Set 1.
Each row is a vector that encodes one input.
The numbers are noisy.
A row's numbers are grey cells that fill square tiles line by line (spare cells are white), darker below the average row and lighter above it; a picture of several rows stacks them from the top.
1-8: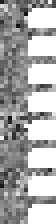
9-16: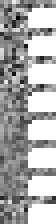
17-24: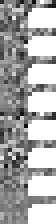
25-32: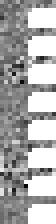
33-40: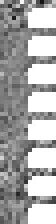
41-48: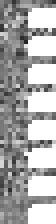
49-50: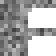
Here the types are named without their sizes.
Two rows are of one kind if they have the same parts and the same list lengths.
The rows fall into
3 kinds.
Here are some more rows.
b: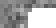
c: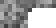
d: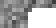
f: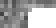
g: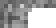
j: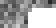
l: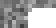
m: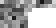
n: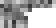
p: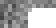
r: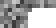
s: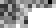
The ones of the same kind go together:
b, c, d, g, j, n, s
f
l, m, p, r

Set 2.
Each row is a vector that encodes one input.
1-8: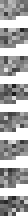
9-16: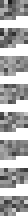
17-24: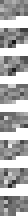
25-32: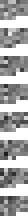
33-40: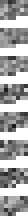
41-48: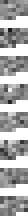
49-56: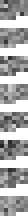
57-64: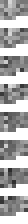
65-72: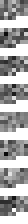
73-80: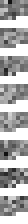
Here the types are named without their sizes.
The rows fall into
2 kinds.
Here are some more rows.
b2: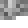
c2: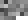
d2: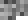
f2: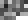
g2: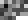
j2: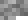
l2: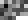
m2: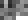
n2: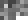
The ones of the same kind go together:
b2, c2, d2, j2, m2, n2
f2, g2, l2

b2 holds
a point on a line and four true/false values.
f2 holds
a point on a line.
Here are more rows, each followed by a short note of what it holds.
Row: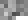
a point on a line and four true/false values
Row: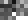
a point on a line
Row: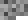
a point on a line and four true/false values
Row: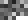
a point on a line
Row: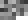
a point on a line and four true/false values
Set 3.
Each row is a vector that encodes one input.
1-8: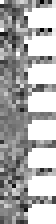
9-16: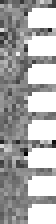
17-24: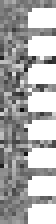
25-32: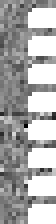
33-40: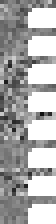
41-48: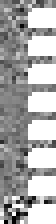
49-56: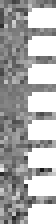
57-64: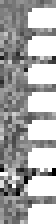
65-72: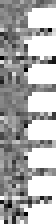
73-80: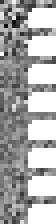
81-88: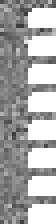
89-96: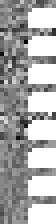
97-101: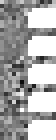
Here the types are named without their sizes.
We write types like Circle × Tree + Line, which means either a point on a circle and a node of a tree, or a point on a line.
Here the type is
(Circle + Unit) × Label.
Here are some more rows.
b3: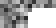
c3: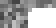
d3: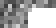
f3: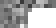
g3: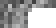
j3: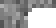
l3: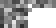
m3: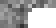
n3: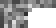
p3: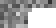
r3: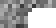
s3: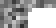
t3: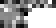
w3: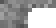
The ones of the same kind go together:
b3, d3, g3, m3, t3, w3
c3, f3, j3, l3, n3, p3, r3, s3

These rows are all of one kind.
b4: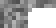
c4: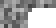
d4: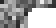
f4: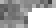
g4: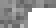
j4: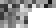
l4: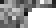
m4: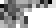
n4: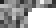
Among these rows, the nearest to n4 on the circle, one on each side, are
f4 and g4.
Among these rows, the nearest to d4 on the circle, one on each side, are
f4 and m4.
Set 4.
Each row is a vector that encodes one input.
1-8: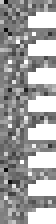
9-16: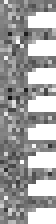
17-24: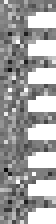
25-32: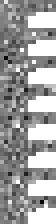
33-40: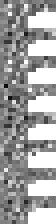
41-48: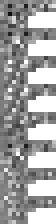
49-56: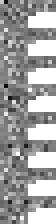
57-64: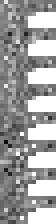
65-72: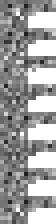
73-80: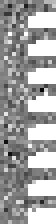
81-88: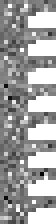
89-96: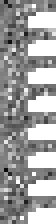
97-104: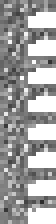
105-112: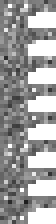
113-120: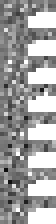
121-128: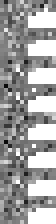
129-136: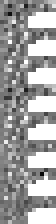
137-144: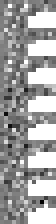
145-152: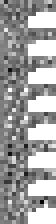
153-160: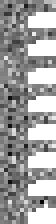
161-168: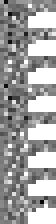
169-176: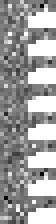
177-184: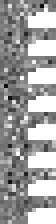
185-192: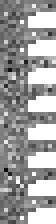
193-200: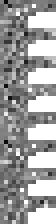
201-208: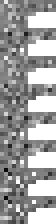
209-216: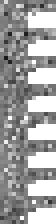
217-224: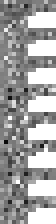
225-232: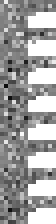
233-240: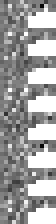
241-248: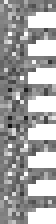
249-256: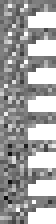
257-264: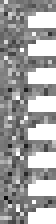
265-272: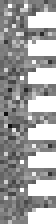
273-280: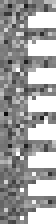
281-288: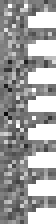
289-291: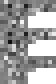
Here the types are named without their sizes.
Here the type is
Bool × Line.
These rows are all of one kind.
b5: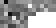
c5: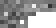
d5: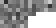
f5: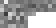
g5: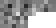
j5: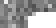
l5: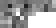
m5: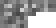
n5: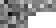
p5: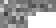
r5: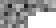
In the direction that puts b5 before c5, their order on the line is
b5, n5, d5, r5, p5, f5, j5, m5, c5, g5, l5.
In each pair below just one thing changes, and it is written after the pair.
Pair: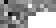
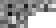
the true/false value
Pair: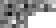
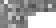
the place on the line
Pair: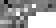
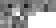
the true/false value
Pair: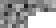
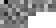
the true/false value
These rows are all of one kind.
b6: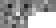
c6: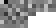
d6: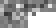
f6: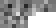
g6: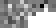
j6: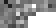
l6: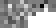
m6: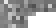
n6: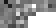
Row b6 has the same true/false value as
d6, f6 and m6.
